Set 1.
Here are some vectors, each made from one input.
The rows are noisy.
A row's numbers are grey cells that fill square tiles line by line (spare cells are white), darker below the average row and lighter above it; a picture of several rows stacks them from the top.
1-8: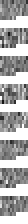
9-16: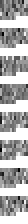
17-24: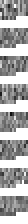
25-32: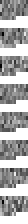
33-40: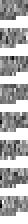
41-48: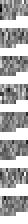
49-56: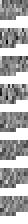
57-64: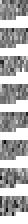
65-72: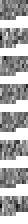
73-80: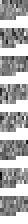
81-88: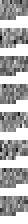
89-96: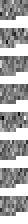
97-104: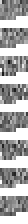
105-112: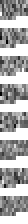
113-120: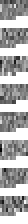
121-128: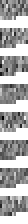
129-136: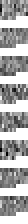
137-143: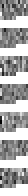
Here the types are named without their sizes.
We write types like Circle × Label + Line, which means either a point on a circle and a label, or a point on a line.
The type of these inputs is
Bool × Bool × Bool × Bool + List(Circle).
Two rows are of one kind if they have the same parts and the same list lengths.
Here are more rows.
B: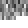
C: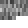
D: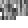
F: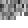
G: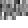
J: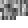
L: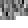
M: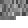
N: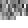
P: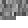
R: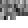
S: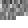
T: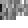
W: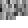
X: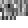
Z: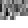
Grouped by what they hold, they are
B, F, L, N
C, M, P, S
D, J, X
G, R, T, W, Z

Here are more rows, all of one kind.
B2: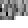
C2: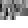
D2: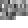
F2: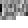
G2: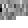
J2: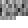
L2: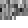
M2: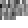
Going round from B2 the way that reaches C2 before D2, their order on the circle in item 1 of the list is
B2, C2, M2, F2, G2, J2, L2, D2.
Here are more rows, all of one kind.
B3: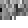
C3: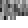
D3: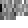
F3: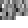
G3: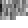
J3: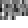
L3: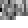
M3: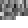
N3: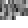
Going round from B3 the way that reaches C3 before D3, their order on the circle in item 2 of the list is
B3, F3, L3, G3, C3, J3, M3, N3, D3.
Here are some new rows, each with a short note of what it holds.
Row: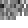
a list of one item
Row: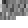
four true/false values
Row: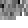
a list of one item
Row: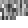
the empty list
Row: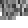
a list of one item
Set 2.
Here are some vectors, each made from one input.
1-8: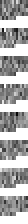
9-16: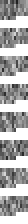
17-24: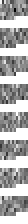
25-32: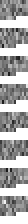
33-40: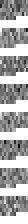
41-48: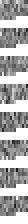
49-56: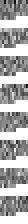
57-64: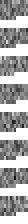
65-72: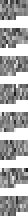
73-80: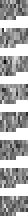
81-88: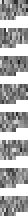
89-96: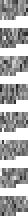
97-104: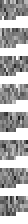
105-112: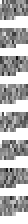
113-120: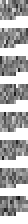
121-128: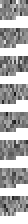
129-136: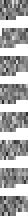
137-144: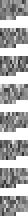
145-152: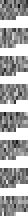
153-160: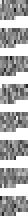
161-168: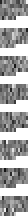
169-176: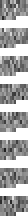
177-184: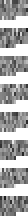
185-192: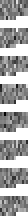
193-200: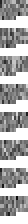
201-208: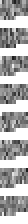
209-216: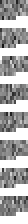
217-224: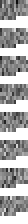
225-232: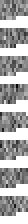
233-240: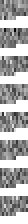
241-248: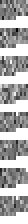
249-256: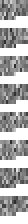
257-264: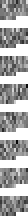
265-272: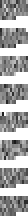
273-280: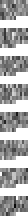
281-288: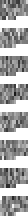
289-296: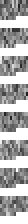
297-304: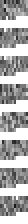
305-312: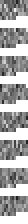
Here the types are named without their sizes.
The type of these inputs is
Bool × Circle × (Circle + Unit).
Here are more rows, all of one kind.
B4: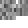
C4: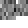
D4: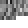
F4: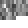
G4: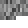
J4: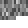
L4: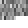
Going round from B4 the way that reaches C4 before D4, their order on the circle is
B4, C4, J4, G4, D4, F4, L4.
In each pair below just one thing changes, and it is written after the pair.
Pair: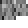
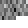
the true/false value
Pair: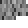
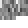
the place on the circle
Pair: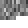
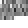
the place on the circle
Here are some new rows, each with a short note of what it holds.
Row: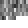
a point on each of two circles and a true/false value
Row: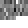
a point on a circle and a true/false value
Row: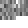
a point on a circle and a true/false value
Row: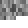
a point on a circle and a true/false value
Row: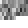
a point on each of two circles and a true/false value
